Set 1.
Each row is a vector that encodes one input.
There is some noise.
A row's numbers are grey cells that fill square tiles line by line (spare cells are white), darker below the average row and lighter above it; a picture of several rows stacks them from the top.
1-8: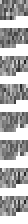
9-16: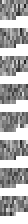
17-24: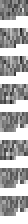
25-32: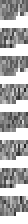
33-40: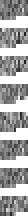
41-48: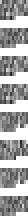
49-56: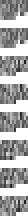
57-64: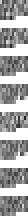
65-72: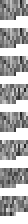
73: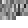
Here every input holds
one of 5 labels.
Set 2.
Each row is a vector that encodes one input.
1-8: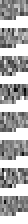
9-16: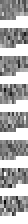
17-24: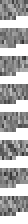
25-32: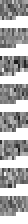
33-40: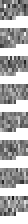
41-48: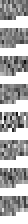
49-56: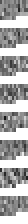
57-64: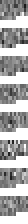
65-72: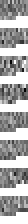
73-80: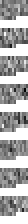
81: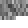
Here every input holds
four true/false values.
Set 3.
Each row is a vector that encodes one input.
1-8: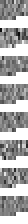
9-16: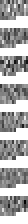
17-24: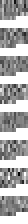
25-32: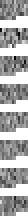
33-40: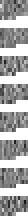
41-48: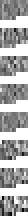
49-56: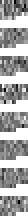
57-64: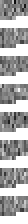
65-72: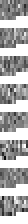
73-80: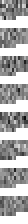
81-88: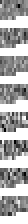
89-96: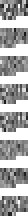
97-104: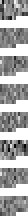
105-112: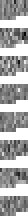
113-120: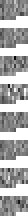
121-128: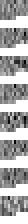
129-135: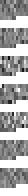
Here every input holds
either a fixed value, or four true/false values.
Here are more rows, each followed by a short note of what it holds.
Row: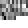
a fixed value
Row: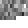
four true/false values
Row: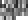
a fixed value
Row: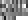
a fixed value
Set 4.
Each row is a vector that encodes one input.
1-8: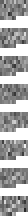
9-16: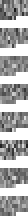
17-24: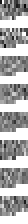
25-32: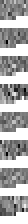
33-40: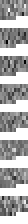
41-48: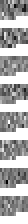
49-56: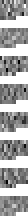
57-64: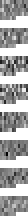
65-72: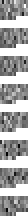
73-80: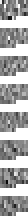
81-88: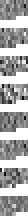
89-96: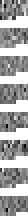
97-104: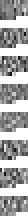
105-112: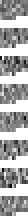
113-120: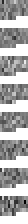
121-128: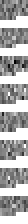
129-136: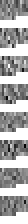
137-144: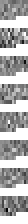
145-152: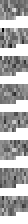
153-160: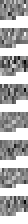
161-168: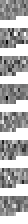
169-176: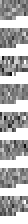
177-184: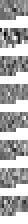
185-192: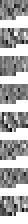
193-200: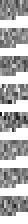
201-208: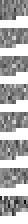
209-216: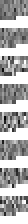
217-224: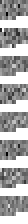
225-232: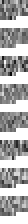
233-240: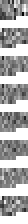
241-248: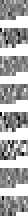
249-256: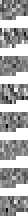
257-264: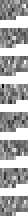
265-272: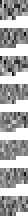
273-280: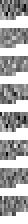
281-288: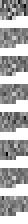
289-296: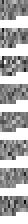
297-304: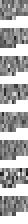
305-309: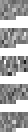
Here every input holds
either a fixed value, or a node of a 10-node tree.
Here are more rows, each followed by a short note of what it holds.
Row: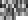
a fixed value
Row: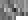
a node of a 10-node tree
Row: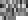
a fixed value
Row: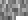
a node of a 10-node tree
